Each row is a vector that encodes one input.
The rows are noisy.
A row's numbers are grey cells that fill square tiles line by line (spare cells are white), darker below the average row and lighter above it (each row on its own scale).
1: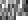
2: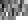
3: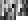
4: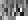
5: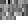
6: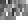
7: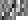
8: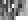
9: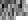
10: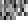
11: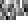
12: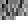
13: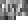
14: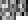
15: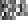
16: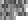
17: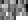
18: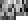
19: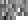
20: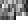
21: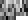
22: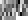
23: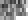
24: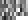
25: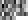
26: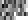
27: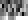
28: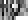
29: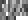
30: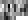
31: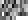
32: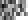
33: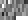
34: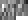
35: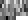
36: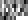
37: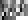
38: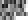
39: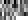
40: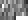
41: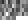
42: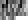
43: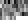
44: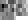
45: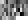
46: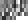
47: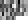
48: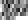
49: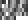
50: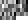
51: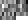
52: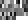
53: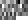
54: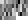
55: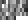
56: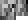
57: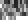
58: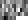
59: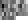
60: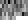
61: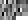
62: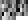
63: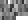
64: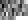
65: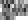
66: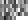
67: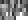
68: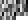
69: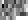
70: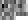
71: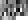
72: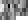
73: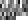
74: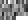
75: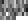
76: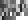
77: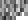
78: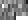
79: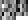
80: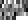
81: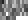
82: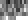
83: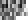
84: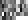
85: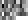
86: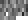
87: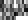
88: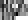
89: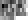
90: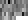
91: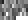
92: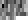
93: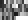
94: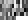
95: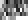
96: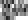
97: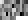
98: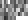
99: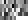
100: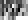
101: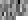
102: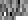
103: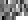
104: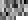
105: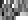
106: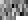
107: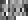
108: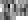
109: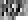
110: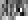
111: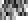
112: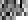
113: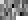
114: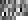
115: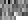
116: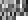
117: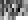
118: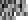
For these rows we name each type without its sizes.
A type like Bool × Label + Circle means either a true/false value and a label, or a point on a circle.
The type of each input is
List(Circle).
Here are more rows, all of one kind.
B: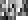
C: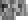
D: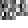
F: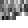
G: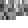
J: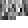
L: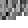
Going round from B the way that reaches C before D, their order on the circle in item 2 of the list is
B, J, L, C, D, G, F.
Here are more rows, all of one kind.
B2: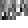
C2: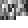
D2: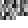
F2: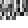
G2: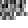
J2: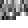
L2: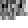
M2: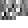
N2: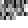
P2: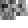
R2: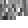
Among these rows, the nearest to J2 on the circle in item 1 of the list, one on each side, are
C2 and L2.
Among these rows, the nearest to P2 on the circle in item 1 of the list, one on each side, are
N2 and R2.
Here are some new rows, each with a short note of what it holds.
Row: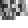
a list of two items
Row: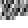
the empty list
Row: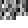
a list of one item
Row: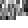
a list of two items
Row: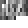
a list of one item
